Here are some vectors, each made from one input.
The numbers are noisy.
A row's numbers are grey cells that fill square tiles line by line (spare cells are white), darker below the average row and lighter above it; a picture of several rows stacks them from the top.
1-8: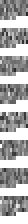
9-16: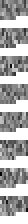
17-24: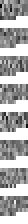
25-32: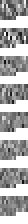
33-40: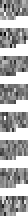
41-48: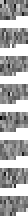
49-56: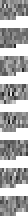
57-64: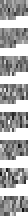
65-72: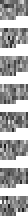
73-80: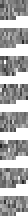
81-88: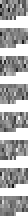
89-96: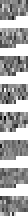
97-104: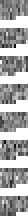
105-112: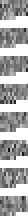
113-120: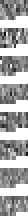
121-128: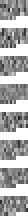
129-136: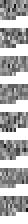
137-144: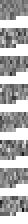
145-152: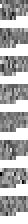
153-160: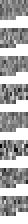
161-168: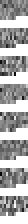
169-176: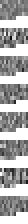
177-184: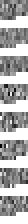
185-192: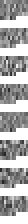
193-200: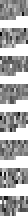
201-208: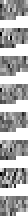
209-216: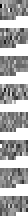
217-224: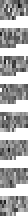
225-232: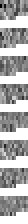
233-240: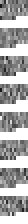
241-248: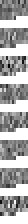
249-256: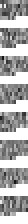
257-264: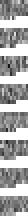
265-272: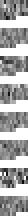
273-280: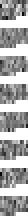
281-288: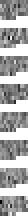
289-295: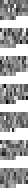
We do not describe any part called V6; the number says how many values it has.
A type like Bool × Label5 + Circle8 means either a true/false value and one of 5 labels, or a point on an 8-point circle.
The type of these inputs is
(Bool × Bool × Bool × Bool + Line5) × V6.
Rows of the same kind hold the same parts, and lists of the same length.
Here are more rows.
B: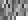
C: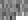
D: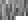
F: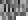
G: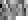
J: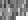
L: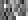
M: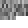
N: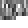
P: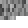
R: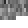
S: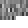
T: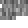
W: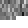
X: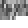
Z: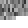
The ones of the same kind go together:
B, F, J, N, R
C, D, G, L, M, P, S, T, W, X, Z

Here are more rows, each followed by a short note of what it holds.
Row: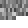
four true/false values and a value of V6
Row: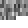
four true/false values and a value of V6
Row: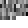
a point on a 5-point line and a value of V6
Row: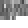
four true/false values and a value of V6
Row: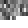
a point on a 5-point line and a value of V6
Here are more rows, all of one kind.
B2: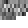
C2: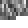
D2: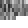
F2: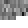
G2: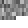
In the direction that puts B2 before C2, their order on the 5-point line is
B2, F2, D2, C2, G2.
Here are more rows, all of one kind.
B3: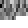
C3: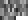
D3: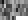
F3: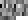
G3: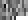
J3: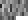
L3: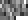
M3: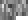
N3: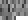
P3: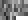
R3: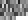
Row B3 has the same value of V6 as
D3 and P3.
